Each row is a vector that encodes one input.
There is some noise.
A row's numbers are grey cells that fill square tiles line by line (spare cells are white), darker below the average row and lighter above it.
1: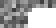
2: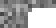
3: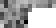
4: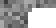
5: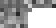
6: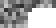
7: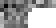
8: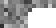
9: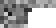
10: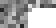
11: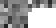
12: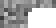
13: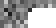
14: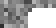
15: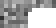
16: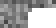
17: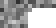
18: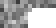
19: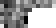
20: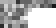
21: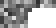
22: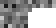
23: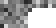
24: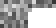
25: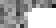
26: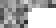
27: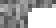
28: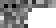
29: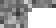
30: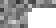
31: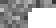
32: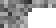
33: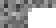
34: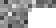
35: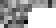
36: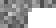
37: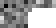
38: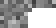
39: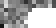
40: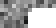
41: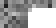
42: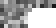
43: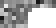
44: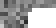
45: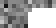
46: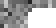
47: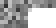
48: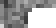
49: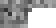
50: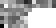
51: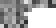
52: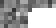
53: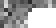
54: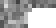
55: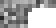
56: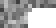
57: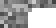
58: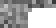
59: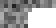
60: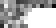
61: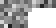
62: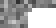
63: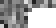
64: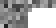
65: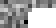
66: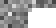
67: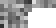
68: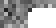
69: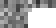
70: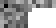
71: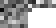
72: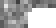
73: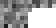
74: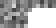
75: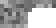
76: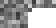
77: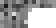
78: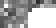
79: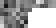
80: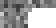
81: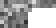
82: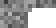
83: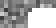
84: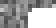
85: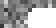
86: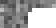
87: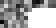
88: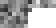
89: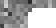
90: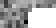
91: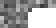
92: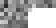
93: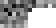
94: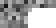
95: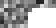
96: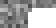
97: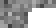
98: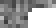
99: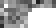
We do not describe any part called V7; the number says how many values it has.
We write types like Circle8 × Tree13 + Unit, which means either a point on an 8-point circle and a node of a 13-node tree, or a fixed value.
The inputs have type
Label5 × (Line5 + V7).
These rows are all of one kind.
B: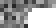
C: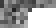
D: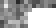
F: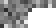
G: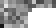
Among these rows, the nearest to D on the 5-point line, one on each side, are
B and C.
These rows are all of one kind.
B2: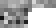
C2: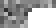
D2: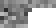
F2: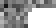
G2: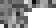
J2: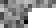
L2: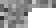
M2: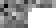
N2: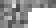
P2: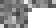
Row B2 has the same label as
C2, D2 and L2.
